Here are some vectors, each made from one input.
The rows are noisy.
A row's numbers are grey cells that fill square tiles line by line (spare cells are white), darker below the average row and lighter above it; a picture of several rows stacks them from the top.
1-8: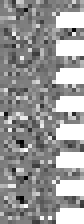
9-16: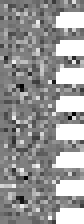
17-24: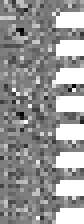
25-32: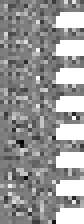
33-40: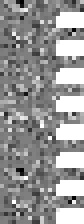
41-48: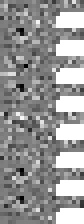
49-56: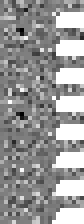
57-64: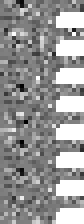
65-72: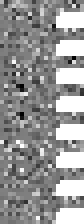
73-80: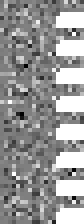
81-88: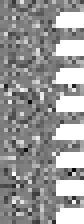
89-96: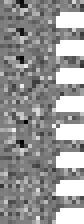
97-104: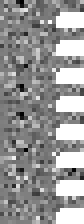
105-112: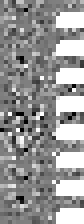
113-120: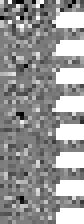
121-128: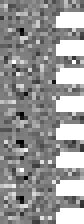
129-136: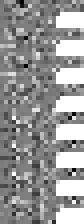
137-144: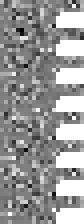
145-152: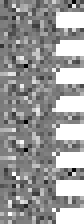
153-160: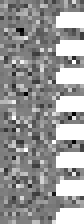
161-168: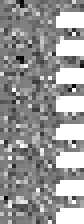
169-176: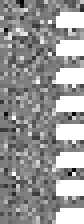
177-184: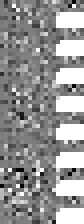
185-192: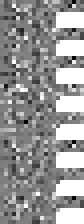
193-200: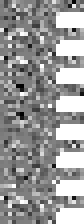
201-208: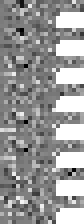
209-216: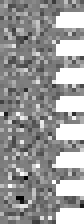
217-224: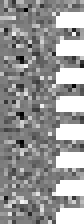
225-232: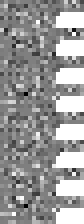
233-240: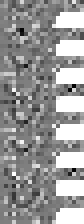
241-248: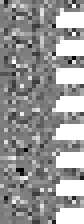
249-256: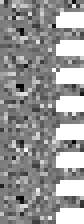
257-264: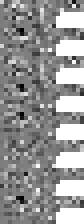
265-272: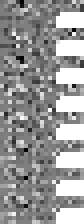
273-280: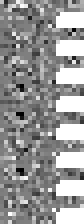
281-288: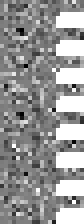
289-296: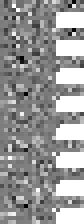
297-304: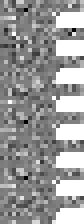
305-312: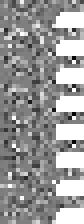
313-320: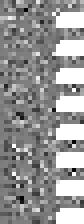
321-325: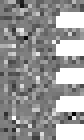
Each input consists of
either a point on a 10-point circle, or a fixed value.
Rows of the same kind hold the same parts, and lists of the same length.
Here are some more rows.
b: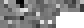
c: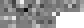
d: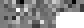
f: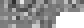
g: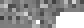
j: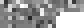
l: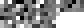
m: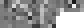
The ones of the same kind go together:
b, c, d, f, g, j, m
l

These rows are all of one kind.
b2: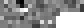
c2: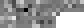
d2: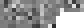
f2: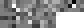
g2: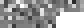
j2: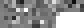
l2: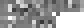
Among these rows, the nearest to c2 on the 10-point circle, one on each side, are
b2 and l2.
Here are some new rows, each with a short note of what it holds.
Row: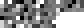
a fixed value
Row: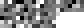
a fixed value
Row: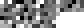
a fixed value
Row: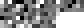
a fixed value
